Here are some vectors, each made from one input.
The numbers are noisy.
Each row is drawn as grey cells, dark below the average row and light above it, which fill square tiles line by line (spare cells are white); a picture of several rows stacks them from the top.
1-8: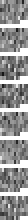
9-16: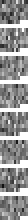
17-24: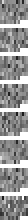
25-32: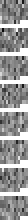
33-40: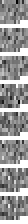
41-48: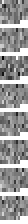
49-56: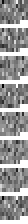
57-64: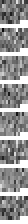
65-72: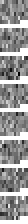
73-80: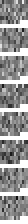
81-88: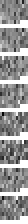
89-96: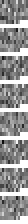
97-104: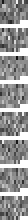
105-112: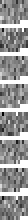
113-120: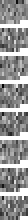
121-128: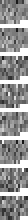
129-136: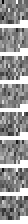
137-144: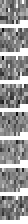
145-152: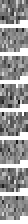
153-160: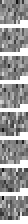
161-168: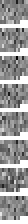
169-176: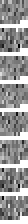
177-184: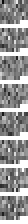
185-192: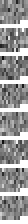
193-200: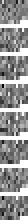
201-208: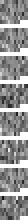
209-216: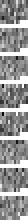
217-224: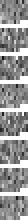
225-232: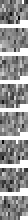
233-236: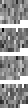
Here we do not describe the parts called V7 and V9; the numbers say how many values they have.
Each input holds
a true/false value, together with either a point on a 6-point line and a value of V7, or a value of V9.
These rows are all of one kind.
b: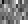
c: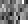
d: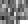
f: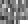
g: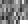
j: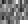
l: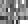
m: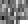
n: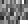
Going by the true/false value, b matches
f and l.
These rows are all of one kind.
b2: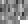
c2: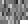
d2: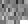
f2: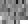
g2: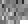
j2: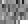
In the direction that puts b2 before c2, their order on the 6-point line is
j2, g2, b2, d2, f2, c2.
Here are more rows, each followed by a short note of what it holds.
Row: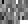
a true/false value and a value of V9
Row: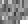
a point on a 6-point line, a true/false value and a value of V7
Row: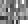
a true/false value and a value of V9
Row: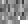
a point on a 6-point line, a true/false value and a value of V7
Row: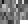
a true/false value and a value of V9
